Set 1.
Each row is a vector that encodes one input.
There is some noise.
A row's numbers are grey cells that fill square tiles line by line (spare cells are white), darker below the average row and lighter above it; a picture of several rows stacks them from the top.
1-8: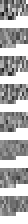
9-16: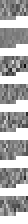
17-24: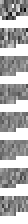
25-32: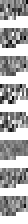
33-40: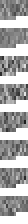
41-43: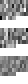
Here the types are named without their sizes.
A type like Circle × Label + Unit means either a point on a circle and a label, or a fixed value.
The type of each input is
Tree.
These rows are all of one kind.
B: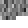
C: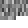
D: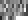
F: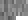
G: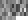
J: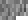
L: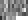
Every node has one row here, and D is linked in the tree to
L.
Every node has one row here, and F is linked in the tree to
B, J and L.
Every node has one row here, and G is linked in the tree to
B.
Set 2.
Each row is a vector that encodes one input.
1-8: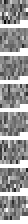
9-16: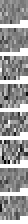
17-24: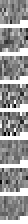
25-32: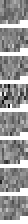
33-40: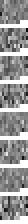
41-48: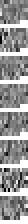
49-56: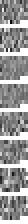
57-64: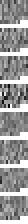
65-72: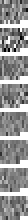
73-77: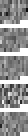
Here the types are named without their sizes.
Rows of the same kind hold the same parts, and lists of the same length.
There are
2 kinds of row.
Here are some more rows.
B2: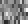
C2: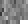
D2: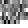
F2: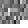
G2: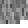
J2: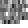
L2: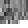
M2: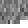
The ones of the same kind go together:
B2, C2, D2, G2, J2, L2, M2
F2

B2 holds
four true/false values.
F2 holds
a fixed value.
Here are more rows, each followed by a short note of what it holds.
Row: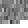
four true/false values
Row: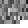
a fixed value
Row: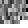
a fixed value
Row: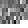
a fixed value
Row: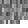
four true/false values
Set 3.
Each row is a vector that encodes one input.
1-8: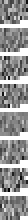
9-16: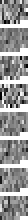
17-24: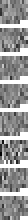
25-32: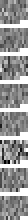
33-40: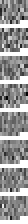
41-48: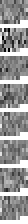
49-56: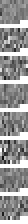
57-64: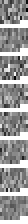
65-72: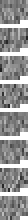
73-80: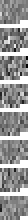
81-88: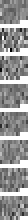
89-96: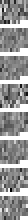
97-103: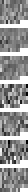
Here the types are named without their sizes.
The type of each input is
Bool × Bool × Bool × Bool + Unit.
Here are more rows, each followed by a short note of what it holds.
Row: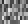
a fixed value
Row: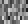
a fixed value
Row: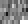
four true/false values
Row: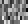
a fixed value
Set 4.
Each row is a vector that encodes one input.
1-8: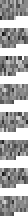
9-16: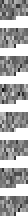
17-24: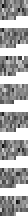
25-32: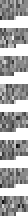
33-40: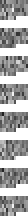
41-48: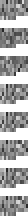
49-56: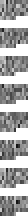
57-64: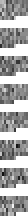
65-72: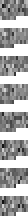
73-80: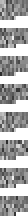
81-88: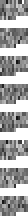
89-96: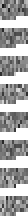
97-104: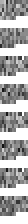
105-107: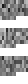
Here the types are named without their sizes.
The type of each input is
Line.
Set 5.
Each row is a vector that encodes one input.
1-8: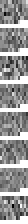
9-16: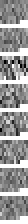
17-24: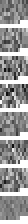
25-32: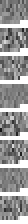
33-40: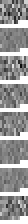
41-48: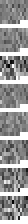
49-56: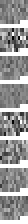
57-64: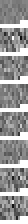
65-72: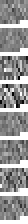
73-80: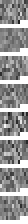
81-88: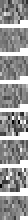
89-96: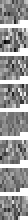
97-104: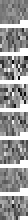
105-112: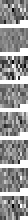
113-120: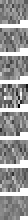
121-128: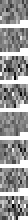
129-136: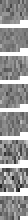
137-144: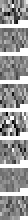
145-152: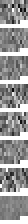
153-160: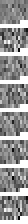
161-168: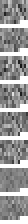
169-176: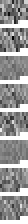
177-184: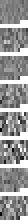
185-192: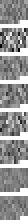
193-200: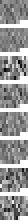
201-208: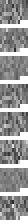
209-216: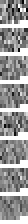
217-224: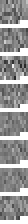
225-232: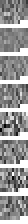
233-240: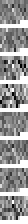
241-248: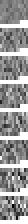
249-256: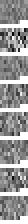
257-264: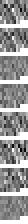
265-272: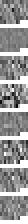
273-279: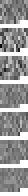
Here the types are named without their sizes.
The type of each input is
Line.
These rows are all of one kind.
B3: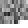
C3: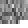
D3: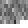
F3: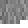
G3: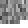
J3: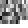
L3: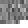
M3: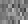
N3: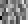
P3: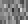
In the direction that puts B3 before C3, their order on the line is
B3, D3, P3, M3, L3, J3, G3, C3, F3, N3.
